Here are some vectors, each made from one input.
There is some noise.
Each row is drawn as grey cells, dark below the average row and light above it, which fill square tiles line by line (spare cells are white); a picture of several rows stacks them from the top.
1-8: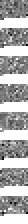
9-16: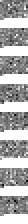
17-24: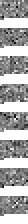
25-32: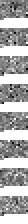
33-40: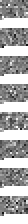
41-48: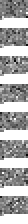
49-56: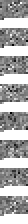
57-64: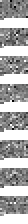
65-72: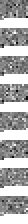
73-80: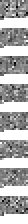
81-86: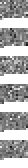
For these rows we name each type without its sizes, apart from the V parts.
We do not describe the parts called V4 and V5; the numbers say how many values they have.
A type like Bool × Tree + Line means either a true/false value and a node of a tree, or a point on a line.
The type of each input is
Circle × Circle × V4 × V5.
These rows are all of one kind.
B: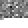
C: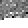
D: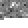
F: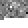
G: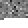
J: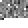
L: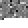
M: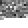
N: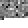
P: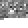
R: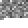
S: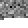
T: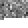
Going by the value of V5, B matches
P and S.
